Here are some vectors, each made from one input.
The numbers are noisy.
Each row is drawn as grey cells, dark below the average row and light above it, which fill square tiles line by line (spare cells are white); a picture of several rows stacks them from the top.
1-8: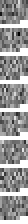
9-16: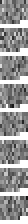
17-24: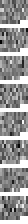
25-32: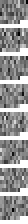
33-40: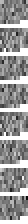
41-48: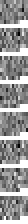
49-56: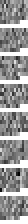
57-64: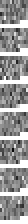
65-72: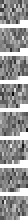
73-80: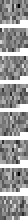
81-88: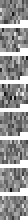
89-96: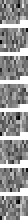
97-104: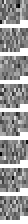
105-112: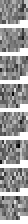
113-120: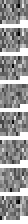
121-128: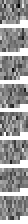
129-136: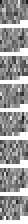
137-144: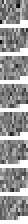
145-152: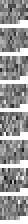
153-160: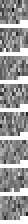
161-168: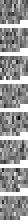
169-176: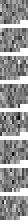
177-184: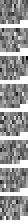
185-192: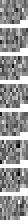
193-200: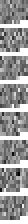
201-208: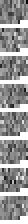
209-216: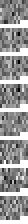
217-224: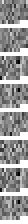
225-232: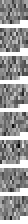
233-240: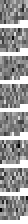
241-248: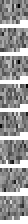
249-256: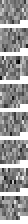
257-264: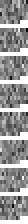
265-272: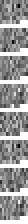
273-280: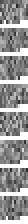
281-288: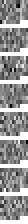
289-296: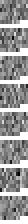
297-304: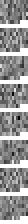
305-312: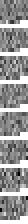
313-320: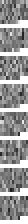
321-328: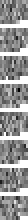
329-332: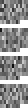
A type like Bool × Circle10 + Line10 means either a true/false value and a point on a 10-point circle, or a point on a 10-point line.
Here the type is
Circle8 + Circle14 × Label12 + Unit.
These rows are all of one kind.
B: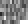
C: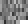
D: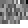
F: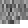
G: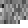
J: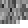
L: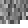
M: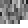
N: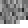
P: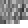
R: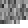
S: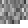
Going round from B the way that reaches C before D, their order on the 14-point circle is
B, S, G, C, N, P, R, J, F, L, M, D.
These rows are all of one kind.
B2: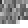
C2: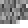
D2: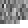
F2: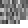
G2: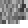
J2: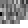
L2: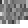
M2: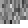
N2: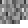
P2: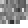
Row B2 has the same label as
L2 and N2.
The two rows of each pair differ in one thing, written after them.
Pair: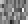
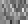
the label
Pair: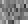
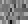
the label
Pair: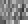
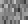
the place on the 14-point circle
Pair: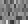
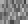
the place on the 14-point circle
